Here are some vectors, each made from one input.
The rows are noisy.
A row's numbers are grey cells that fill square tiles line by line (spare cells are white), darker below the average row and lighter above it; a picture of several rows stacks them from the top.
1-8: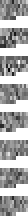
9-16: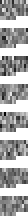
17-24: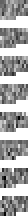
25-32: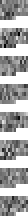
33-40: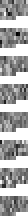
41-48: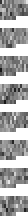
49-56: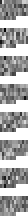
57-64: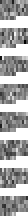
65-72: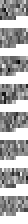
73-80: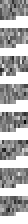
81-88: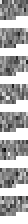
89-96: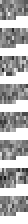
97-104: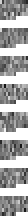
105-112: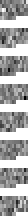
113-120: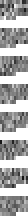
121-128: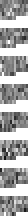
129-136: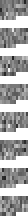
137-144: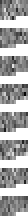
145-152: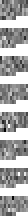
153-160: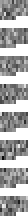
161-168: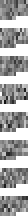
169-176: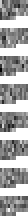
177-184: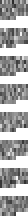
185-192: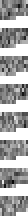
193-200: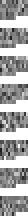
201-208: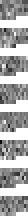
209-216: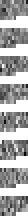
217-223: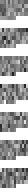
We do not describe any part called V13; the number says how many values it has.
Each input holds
a value of V13, together with either a node of a 20-node tree, or three true/false values.
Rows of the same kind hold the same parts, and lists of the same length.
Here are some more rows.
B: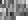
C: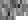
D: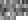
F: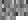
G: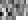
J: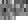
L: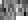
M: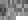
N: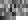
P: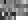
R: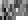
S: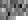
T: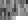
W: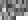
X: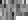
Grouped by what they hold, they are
B, C, G, N, P, R, S, X
D, F, J, L, M, T, W

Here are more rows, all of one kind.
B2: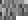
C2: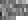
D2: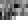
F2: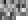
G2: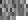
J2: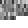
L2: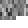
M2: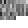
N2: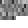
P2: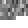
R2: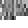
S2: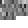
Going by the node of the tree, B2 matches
C2, G2, L2 and M2.
